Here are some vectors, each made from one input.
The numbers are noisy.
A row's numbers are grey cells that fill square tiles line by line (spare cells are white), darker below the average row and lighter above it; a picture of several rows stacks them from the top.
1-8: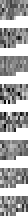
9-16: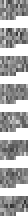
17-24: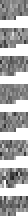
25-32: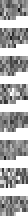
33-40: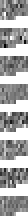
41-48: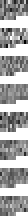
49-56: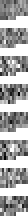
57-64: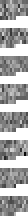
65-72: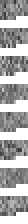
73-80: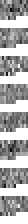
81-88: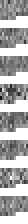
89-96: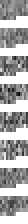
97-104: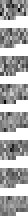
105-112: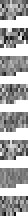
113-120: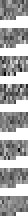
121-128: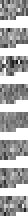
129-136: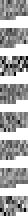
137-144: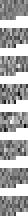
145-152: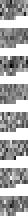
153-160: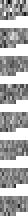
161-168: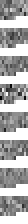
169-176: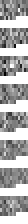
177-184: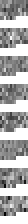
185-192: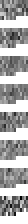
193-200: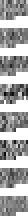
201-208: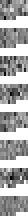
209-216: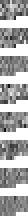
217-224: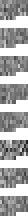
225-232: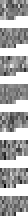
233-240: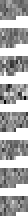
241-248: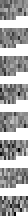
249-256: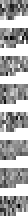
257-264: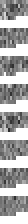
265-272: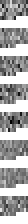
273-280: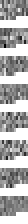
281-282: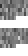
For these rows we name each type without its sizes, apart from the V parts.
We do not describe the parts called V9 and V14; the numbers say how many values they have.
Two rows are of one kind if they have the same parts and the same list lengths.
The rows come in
5 kinds.
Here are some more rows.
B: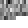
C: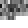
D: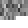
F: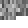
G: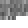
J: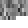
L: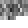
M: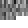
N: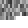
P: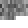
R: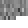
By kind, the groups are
B, D, F, J, L, R
C
G
M, P
N

